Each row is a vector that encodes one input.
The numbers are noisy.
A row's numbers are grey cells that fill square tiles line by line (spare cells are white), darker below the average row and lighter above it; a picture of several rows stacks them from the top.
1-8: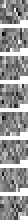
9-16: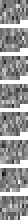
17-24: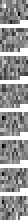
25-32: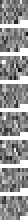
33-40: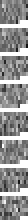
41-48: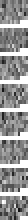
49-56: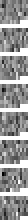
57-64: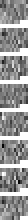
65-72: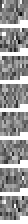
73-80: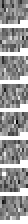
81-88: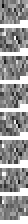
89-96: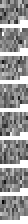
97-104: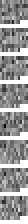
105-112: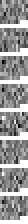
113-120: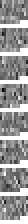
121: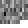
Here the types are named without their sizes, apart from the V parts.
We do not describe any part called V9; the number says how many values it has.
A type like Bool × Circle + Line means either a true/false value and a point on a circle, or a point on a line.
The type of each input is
(Circle + V9) × Line.
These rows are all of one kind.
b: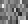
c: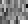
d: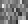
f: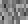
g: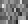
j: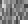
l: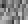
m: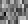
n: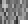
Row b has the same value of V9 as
d and g.
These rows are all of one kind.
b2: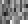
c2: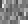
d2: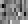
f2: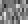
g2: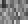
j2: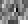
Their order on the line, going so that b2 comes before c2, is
f2, g2, d2, b2, c2, j2.
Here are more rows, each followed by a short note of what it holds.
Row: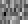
a point on a line and a value of V9
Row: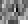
a point on a line and a value of V9
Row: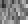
a point on a line and a value of V9
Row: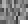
a point on a line and a value of V9
